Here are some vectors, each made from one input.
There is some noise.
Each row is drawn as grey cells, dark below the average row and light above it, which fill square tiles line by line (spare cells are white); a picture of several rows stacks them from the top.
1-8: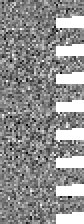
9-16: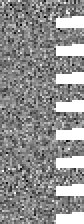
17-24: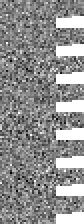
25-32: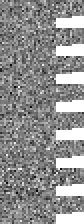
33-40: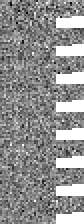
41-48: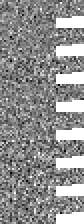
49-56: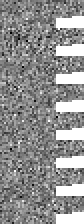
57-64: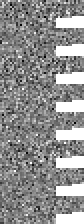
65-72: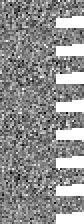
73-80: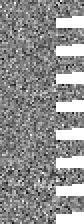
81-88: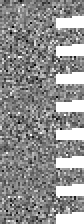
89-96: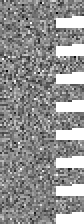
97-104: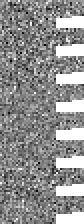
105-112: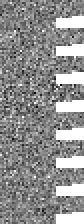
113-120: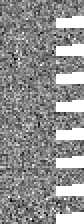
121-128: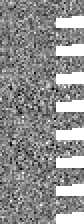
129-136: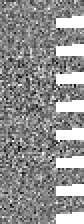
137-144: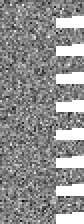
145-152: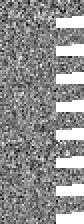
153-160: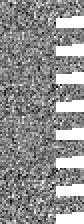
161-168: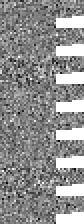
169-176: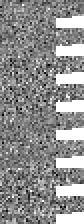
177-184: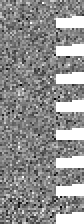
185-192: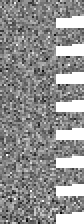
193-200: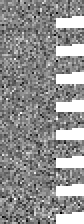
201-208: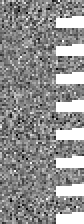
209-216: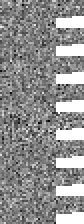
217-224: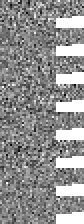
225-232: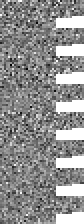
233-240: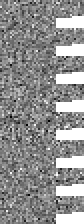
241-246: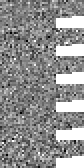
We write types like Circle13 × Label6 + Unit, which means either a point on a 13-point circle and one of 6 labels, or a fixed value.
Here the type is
((Bool × Bool × Bool × Bool + Line9) × Label9 + Line6) × Line9.
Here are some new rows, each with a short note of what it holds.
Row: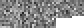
one of 9 labels and a point on each of two 9-point lines
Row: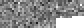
one of 9 labels, a point on a 9-point line and four true/false values
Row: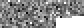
a point on a 6-point line and a point on a 9-point line
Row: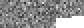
one of 9 labels, a point on a 9-point line and four true/false values
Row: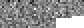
one of 9 labels, a point on a 9-point line and four true/false values
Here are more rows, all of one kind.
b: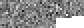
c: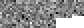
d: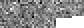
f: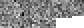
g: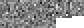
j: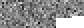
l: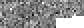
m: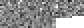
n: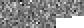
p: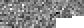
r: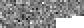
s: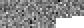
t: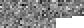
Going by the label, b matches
d, g and t.
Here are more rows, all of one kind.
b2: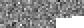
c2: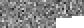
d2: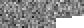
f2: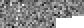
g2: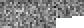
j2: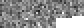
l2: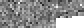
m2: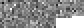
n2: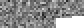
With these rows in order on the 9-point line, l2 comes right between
c2 and n2.
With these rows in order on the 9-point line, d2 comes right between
g2 and m2.
